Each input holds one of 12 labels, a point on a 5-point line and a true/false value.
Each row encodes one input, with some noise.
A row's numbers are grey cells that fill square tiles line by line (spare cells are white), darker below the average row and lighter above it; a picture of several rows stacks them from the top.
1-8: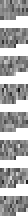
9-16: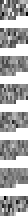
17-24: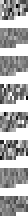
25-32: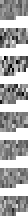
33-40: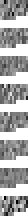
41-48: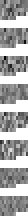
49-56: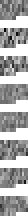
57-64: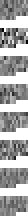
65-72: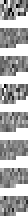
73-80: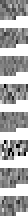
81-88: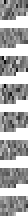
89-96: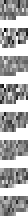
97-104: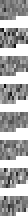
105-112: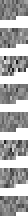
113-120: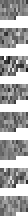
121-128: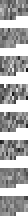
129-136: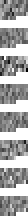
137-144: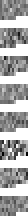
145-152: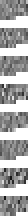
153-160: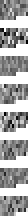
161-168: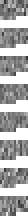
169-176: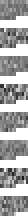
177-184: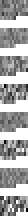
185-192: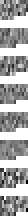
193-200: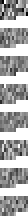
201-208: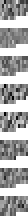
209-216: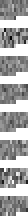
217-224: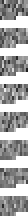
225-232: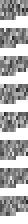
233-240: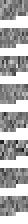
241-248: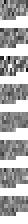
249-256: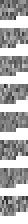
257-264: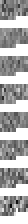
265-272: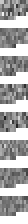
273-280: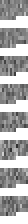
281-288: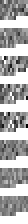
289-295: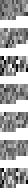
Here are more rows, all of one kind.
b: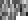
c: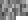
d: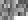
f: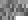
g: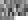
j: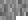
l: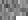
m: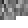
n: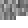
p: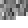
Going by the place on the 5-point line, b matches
j, l, n and p.
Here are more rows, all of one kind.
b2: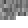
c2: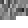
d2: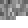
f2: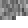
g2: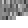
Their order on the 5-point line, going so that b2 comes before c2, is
f2, b2, c2, d2, g2.
